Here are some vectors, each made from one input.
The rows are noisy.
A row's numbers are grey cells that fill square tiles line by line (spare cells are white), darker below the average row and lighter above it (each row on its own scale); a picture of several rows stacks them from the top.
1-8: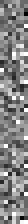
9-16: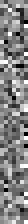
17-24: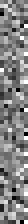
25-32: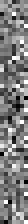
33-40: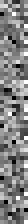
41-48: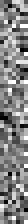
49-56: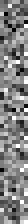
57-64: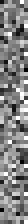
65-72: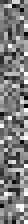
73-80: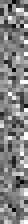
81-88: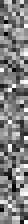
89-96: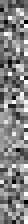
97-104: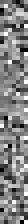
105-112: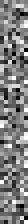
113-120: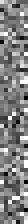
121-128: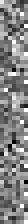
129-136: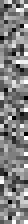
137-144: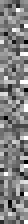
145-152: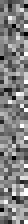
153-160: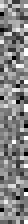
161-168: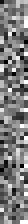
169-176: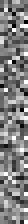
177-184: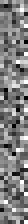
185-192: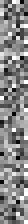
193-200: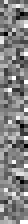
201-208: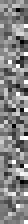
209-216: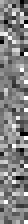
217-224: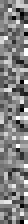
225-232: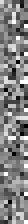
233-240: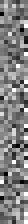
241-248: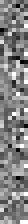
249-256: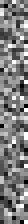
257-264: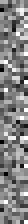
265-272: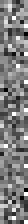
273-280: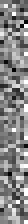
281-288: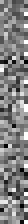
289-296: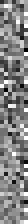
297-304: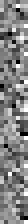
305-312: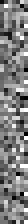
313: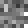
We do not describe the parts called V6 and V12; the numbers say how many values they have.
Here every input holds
either a point on an 11-point line and a value of V12, or a true/false value and a value of V6.
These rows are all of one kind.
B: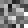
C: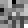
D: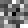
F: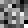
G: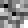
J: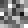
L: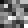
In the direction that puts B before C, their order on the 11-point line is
L, B, G, J, C, D, F.
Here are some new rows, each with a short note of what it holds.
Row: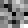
a point on an 11-point line and a value of V12
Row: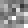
a point on an 11-point line and a value of V12
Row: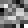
a point on an 11-point line and a value of V12
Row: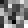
a point on an 11-point line and a value of V12
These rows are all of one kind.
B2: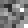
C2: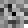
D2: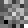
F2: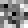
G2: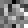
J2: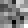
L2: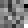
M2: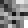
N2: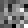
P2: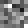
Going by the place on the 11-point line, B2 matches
C2, D2, L2 and N2.
